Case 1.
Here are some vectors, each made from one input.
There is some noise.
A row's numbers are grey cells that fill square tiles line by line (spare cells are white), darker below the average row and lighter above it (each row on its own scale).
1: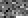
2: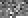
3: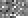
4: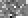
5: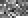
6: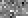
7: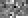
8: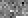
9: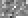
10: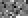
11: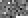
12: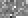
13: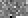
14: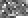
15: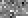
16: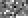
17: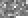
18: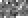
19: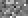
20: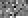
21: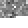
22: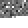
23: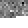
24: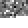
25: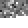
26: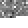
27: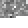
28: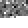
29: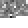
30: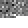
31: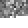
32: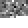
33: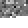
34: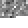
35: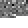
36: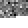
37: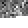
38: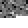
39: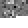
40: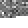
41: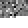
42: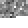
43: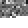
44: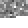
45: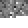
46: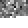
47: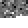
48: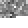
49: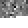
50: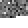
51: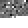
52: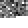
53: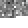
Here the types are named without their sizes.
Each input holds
either a fixed value, or two labels.
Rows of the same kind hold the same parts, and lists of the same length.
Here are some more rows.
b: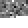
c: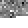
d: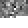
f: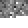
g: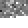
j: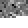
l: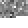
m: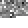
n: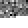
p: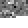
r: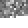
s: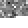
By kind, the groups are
b, d, f, g, j, l, n, p, r, s
c, m

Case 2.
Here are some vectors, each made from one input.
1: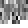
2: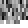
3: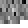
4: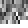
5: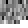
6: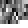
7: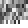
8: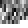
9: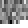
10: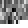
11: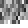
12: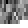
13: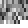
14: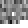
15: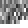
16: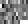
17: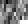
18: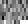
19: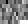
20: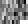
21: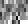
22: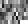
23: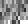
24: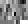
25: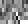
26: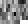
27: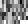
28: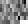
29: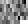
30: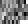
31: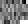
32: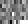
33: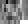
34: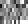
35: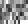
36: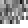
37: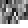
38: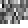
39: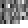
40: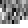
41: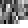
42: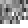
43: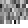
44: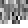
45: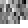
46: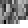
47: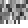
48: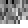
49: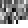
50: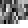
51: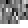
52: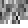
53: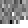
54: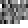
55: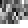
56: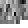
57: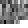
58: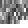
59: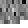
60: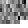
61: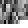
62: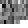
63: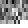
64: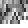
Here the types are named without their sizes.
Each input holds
a label, together with either a fixed value, or three true/false values.
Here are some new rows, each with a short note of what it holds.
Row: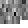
a label
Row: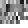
a label and three true/false values
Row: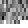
a label and three true/false values
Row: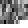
a label and three true/false values
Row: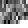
a label
